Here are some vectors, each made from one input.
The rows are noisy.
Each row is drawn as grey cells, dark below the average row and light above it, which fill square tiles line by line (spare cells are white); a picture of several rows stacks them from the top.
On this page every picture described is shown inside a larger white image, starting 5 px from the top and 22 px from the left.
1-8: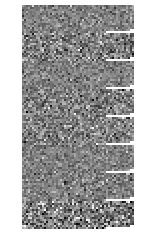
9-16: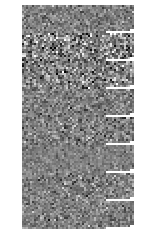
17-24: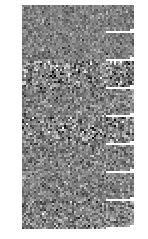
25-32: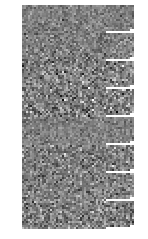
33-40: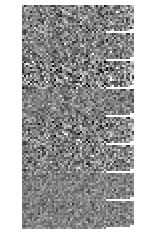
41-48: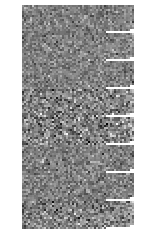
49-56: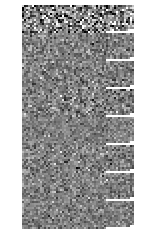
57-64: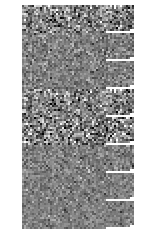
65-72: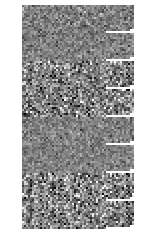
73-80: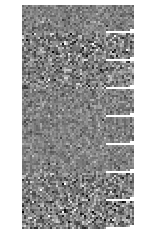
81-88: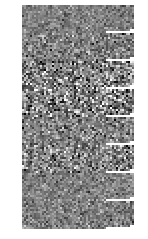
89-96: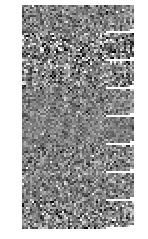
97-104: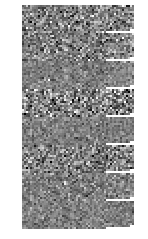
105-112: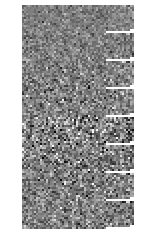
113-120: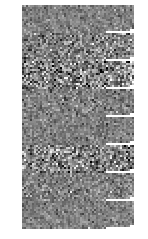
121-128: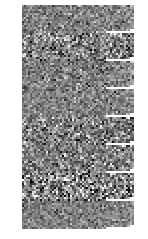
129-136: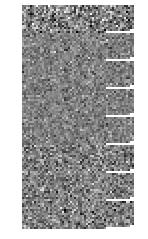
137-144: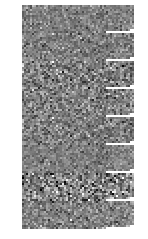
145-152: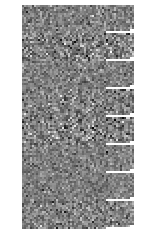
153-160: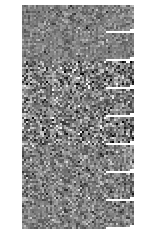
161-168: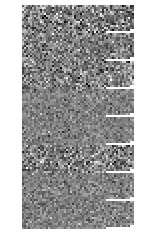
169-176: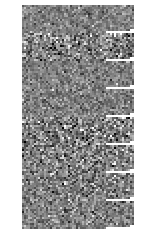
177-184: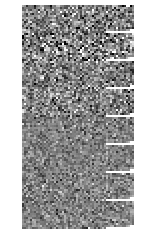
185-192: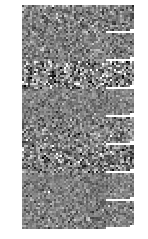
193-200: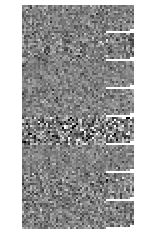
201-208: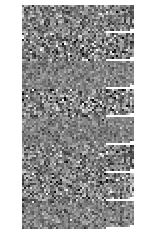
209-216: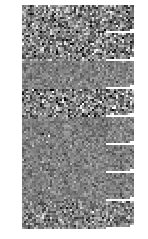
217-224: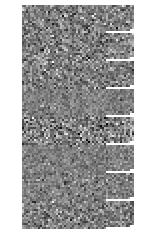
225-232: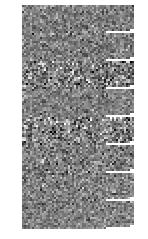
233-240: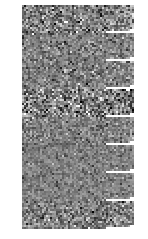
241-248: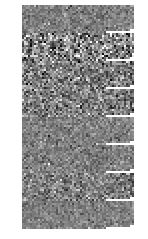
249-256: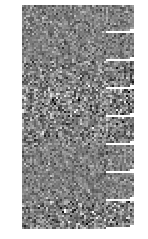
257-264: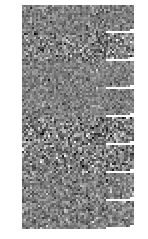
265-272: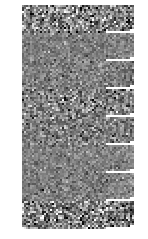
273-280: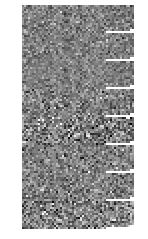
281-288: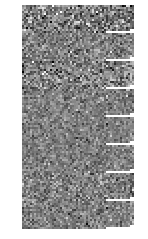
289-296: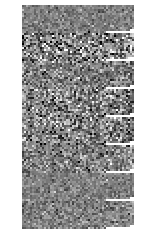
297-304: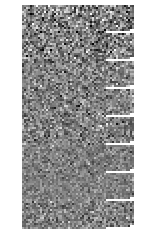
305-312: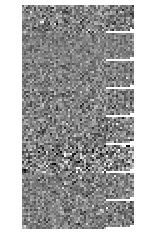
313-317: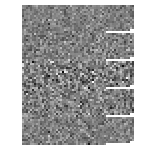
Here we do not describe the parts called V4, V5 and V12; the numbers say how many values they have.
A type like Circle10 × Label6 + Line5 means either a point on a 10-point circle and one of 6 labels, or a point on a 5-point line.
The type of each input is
Label6 × (Label6 × Label6 × Label6 × Label6 × Line11 × V5 + V12) + V4.
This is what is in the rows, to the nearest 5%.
About 90% of them hold one of 6 labels, together with either four labels (each one of 6), a point on an 11-point line and a value of V5, or a value of V12. The rest hold a value of V4.
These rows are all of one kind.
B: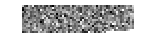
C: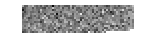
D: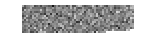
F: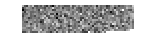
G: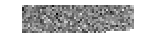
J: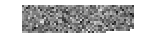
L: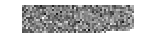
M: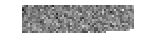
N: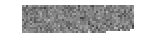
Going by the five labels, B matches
C, F and M.
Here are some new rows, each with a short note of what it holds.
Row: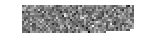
one of 6 labels and a value of V12
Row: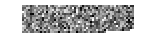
a value of V4
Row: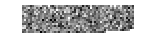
a value of V4
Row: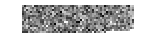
one of 6 labels and a value of V12
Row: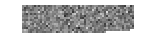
five labels (each one of 6), a point on an 11-point line and a value of V5
